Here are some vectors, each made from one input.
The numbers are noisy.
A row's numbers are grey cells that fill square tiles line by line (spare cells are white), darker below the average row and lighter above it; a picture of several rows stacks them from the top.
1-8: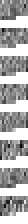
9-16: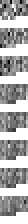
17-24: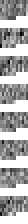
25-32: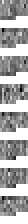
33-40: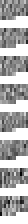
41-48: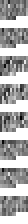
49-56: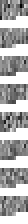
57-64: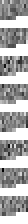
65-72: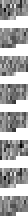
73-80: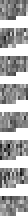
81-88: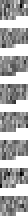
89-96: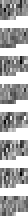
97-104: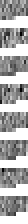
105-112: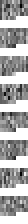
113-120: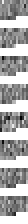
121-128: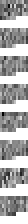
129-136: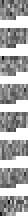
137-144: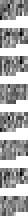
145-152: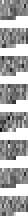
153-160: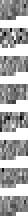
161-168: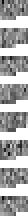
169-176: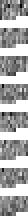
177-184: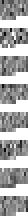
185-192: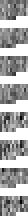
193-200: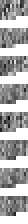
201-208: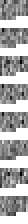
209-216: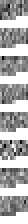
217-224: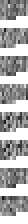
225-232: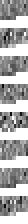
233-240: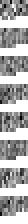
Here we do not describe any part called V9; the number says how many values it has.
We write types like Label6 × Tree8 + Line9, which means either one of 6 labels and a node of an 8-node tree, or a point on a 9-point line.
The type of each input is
(Label6 + Line4) × Line5 + List2(Bool × V9).
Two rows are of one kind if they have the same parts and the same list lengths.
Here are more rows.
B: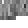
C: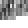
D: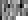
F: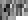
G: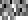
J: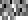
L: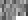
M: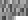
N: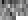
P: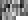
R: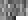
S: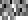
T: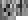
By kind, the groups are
B, R
C, F, T
D, P
G, J, S
L, M, N

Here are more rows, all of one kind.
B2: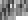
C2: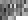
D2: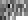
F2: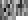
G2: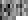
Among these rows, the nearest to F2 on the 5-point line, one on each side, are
D2 and G2.
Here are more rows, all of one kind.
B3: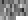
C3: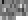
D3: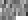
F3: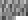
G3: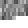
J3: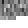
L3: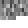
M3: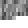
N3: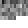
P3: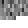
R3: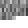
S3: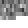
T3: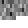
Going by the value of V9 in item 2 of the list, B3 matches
J3, L3 and P3.
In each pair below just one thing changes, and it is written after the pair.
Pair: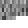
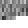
the value of V9 in item 2 of the list
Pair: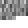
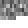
the true/false value in item 1 of the list
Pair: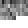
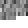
the true/false value in item 1 of the list
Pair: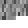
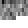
the true/false value in item 1 of the list
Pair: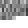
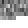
the true/false value in item 1 of the list
